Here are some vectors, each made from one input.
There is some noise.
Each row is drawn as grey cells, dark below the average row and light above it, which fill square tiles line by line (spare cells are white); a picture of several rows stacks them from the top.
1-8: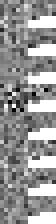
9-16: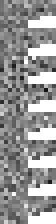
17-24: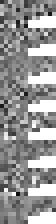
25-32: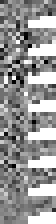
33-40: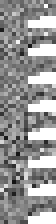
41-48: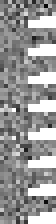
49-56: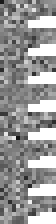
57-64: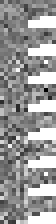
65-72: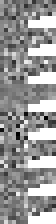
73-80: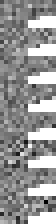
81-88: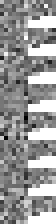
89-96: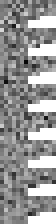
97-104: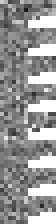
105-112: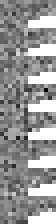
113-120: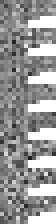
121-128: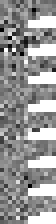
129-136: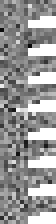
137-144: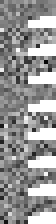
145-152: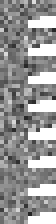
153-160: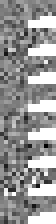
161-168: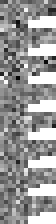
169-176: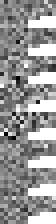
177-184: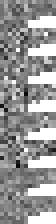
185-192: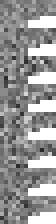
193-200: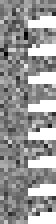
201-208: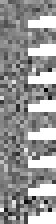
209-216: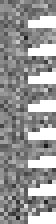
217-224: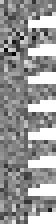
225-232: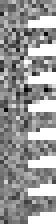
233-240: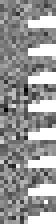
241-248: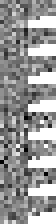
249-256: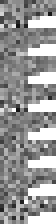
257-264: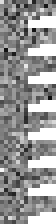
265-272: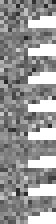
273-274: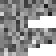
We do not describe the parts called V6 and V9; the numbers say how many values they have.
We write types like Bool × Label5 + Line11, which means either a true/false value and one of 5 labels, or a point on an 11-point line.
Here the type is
(Bool × V6 + Unit) × Label5 × V9 + Unit.
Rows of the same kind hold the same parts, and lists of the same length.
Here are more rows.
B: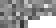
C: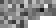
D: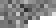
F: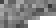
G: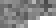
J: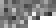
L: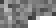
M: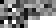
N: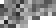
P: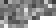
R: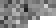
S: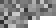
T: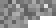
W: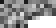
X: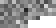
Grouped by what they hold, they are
B, C, D, F, G, L, N, R, S, T, W, X
J, P
M

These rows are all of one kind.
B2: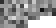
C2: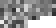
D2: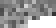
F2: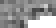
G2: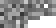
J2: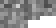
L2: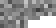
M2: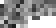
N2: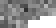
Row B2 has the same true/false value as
F2, G2 and L2.
